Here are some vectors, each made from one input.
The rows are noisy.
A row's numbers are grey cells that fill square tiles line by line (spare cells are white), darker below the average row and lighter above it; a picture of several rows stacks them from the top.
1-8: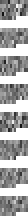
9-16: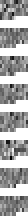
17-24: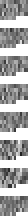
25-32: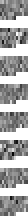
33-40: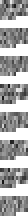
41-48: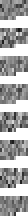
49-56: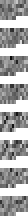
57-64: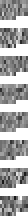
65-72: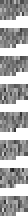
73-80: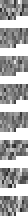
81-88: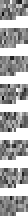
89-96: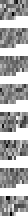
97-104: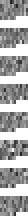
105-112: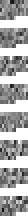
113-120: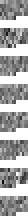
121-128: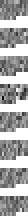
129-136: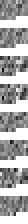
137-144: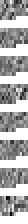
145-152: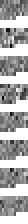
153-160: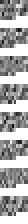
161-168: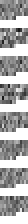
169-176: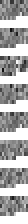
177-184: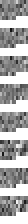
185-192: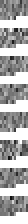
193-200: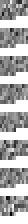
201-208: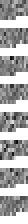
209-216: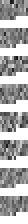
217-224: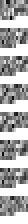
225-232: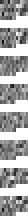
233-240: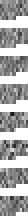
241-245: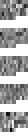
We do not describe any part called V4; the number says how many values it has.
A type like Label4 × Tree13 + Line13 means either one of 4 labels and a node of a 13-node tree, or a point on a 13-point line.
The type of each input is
Line8 × List2(V4) + List2(Line7).
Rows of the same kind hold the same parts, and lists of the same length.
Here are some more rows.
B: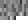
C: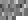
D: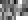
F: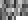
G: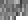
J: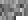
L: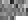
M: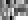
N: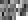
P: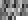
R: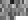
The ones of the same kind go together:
B, G
C, J, L
D, F, P
M
N
R

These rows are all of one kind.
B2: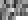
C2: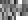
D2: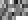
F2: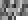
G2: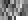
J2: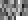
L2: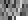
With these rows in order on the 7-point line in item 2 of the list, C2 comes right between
D2 and J2.
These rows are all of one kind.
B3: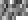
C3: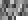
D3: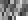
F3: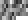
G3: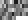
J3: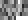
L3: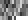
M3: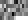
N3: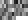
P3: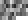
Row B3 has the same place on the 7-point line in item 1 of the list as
F3, G3 and N3.
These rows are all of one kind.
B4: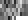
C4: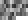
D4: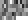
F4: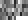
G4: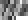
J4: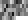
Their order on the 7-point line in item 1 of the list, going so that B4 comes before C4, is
G4, B4, F4, C4, D4, J4.
